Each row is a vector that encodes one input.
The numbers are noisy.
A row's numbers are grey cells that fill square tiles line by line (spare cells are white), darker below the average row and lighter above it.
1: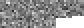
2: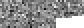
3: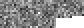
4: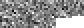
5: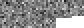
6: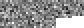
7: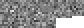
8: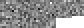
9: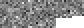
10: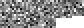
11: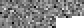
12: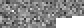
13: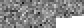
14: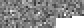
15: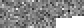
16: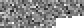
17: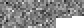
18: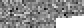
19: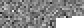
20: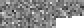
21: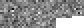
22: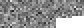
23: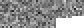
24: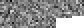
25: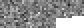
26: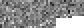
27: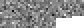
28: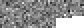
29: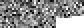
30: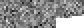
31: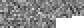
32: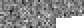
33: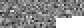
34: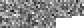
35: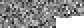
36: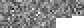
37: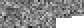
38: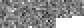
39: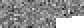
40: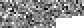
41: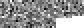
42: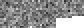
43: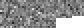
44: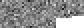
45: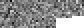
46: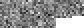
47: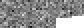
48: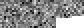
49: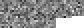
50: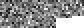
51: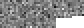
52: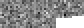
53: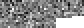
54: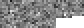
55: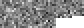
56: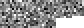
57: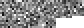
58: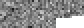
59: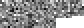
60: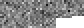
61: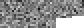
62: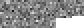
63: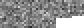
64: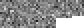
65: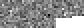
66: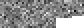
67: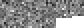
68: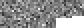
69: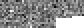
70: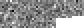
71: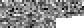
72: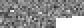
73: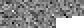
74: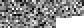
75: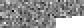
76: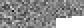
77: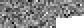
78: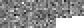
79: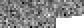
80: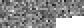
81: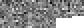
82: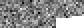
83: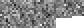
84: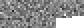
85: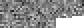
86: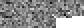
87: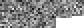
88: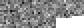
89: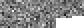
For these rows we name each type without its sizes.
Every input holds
a point on a circle and three true/false values.
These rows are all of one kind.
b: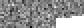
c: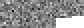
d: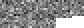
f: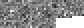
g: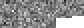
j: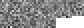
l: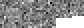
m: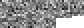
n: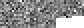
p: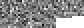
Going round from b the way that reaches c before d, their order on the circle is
b, m, l, p, n, j, c, d, f, g.
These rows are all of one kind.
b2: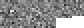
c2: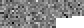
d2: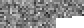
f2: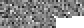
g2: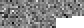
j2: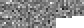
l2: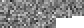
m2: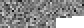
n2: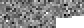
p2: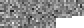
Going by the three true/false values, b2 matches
c2, f2, g2 and l2.
